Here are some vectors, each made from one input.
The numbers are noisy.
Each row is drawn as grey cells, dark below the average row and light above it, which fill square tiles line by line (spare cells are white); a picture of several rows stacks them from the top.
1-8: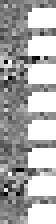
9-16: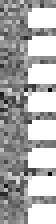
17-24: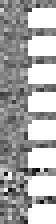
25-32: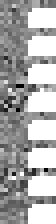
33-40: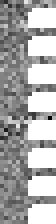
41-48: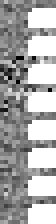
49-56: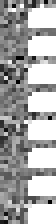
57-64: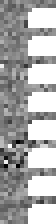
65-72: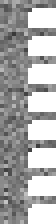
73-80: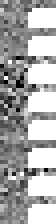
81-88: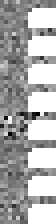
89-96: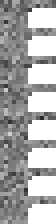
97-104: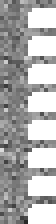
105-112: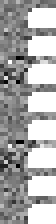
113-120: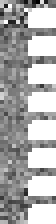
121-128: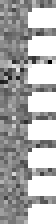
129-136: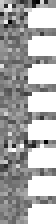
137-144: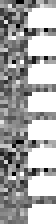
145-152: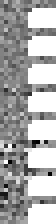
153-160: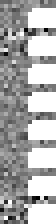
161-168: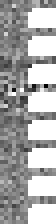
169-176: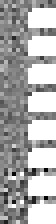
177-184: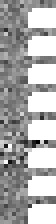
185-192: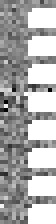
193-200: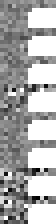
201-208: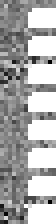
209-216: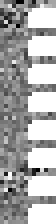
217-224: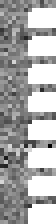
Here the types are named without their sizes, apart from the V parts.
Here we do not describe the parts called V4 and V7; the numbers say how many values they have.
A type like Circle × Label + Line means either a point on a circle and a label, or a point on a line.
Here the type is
Bool × (Line + V7) + V4.
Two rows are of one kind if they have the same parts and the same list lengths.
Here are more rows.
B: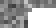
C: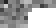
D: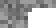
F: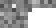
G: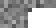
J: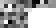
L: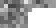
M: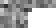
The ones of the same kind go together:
B, F, G, L
C, D, M
J

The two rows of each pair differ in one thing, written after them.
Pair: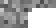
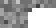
the place on the line
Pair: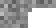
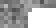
the place on the line
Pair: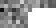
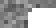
the true/false value
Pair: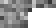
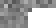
the true/false value
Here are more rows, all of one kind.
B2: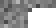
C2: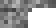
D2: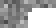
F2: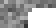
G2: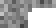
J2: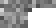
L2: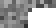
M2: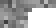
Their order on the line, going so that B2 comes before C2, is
D2, L2, J2, G2, B2, C2, M2, F2.
